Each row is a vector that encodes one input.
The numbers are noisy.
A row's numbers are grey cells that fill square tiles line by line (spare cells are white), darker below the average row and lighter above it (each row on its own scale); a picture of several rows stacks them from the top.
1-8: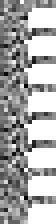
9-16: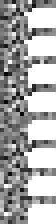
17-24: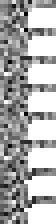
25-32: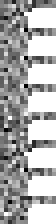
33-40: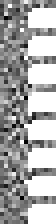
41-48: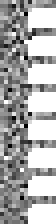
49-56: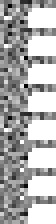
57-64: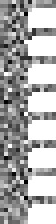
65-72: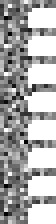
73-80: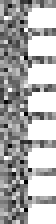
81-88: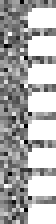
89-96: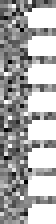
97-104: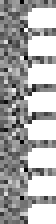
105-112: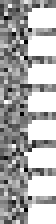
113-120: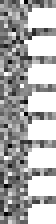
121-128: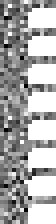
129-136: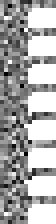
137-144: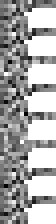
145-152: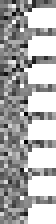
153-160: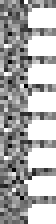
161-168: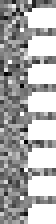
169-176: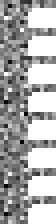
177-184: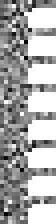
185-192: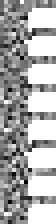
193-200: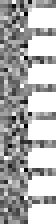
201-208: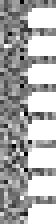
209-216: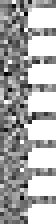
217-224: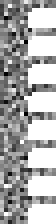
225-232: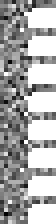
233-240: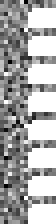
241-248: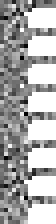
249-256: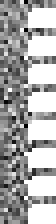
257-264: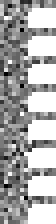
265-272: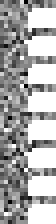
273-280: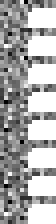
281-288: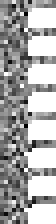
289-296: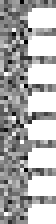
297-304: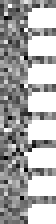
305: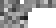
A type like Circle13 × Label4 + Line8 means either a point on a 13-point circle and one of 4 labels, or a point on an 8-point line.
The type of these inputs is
Bool × Bool × Bool.
